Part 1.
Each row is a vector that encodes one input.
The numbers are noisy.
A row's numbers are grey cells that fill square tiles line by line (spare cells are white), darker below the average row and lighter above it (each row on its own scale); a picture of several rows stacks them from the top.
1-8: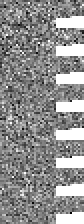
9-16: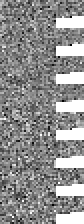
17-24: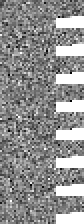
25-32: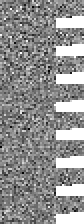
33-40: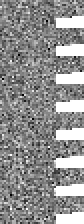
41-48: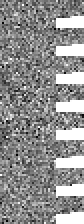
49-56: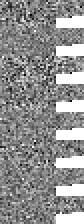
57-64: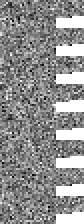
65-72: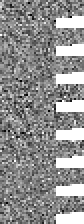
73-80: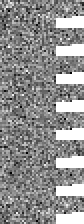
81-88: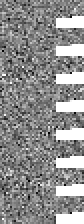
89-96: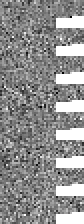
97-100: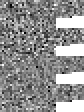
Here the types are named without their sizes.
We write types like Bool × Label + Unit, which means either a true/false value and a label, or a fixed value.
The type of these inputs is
List(Line).
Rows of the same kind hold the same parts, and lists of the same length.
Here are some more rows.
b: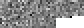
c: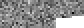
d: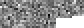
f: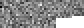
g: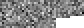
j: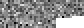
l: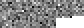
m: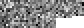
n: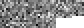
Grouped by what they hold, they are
b, d, l
c, f, g, j
m, n

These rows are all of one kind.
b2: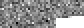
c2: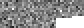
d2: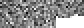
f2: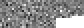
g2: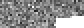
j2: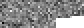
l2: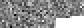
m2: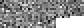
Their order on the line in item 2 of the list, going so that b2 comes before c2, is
f2, j2, m2, b2, l2, d2, c2, g2.
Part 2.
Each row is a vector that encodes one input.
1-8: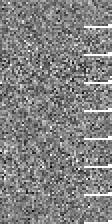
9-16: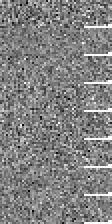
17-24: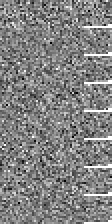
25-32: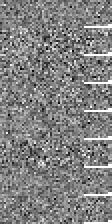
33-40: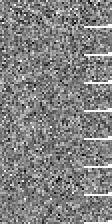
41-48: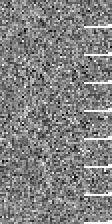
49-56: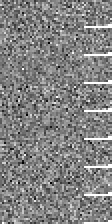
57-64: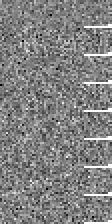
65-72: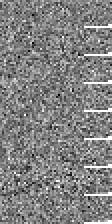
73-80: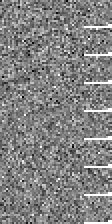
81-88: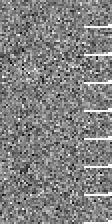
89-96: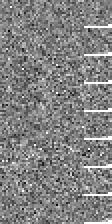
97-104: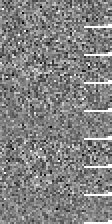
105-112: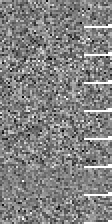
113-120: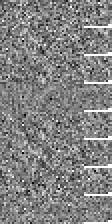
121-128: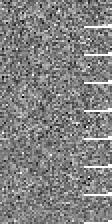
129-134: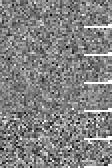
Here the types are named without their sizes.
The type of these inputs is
(Bool × Bool × Bool + Unit) × Line.
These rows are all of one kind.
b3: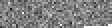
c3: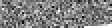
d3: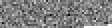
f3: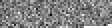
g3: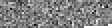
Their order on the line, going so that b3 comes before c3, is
b3, g3, f3, c3, d3.
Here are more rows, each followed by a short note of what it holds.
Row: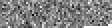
a point on a line
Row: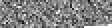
a point on a line
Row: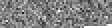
a point on a line
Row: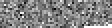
a point on a line and three true/false values
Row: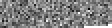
a point on a line and three true/false values
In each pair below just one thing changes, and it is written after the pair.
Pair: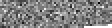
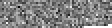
the place on the line
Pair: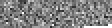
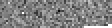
one of the three true/false values
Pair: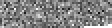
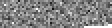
the place on the line
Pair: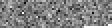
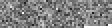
one of the three true/false values
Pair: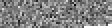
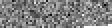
the place on the line
